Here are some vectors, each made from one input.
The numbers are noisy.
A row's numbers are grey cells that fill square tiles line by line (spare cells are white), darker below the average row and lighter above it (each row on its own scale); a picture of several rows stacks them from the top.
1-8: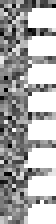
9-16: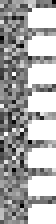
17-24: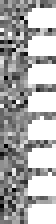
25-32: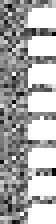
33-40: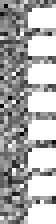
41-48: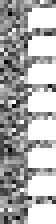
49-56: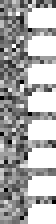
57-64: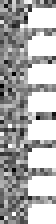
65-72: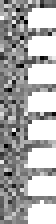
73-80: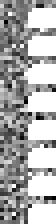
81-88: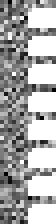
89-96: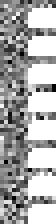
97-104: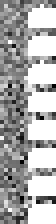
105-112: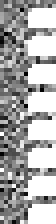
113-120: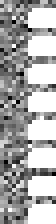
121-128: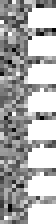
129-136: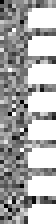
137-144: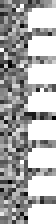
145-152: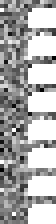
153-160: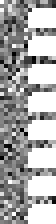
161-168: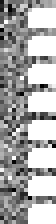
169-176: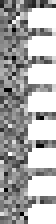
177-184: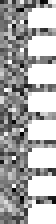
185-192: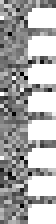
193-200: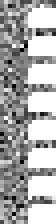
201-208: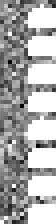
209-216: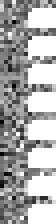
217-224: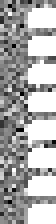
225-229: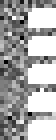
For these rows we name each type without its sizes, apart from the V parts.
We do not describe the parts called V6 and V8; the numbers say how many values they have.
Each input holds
either a label, or a true/false value, a value of V6 and a value of V8.
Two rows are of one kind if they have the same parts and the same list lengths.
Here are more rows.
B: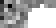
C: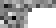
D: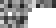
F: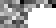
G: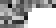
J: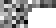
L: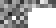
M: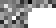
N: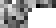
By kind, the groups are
B, C, D, F, G, L, M, N
J

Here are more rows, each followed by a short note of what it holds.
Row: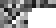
a label
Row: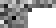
a true/false value, a value of V6 and a value of V8
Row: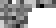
a true/false value, a value of V6 and a value of V8
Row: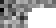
a true/false value, a value of V6 and a value of V8
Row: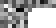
a label
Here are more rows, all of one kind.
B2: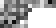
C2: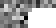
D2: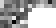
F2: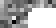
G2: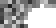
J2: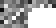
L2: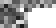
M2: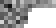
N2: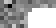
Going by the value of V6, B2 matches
D2, F2 and M2.
